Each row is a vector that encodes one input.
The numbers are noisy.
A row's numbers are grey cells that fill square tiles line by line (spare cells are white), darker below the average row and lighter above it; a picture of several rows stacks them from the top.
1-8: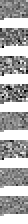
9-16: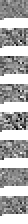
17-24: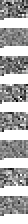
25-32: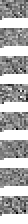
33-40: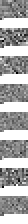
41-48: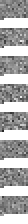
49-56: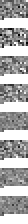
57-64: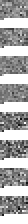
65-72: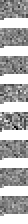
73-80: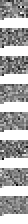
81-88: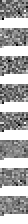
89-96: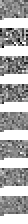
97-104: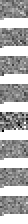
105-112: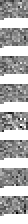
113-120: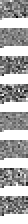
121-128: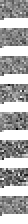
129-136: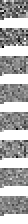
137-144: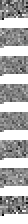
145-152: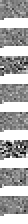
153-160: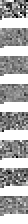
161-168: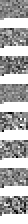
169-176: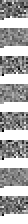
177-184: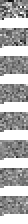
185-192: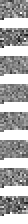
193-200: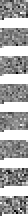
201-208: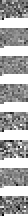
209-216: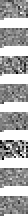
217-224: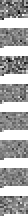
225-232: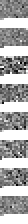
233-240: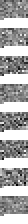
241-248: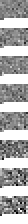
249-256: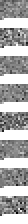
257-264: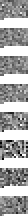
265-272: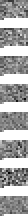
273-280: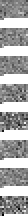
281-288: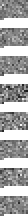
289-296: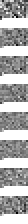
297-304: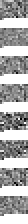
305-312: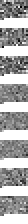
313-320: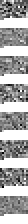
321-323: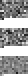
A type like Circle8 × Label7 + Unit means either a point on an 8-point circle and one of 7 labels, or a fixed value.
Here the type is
(Bool × Circle8 + Unit) × (Label11 + Tree10) + Line7 × Line9.
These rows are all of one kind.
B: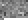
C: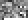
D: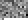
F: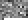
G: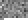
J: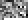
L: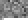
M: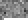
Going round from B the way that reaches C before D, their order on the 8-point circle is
B, M, F, G, C, L, J, D.
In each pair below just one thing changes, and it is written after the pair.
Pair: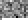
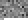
the label
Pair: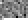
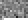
the label
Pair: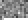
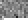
the true/false value
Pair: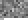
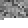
the label
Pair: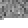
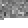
the label
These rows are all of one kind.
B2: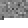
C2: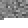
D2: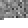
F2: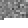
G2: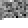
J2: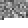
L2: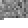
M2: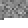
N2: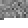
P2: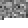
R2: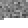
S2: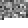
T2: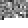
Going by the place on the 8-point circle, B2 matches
C2, F2 and T2.
